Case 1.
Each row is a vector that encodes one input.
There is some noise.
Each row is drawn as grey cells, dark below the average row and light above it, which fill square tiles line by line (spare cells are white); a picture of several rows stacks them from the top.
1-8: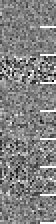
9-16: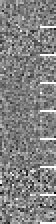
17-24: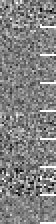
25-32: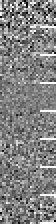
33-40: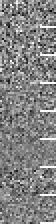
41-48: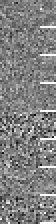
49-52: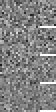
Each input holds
either one of 5 labels, or a point on each of two 3-point lines.
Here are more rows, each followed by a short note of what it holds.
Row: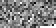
a point on each of two 3-point lines
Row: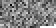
one of 5 labels
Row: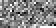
one of 5 labels
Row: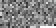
a point on each of two 3-point lines
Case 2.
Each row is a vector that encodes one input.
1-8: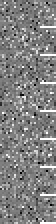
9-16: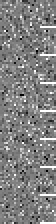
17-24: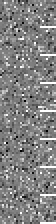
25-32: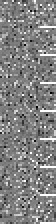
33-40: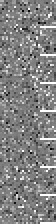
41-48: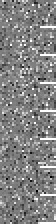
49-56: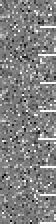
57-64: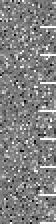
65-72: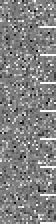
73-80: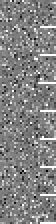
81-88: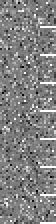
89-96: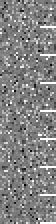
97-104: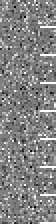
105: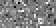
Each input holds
a point on a 10-point line, together with either a point on a 13-point circle, or a fixed value.
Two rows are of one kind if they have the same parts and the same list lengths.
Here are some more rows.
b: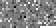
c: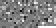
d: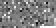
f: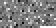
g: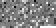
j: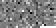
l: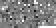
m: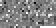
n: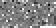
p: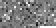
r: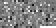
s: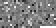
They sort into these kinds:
b, g, j, n
c, d, f, l, m, p, r, s

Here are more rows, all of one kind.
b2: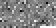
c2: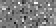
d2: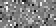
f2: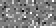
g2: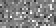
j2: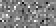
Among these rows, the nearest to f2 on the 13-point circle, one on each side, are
d2 and j2.
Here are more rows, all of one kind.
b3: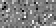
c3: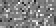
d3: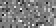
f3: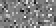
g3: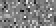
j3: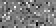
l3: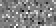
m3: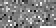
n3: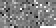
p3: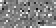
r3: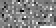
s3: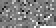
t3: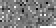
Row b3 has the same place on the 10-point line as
f3, g3 and r3.
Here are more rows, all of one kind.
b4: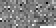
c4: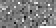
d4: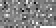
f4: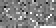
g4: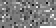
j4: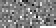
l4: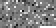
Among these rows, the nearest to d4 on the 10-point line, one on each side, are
b4 and f4.
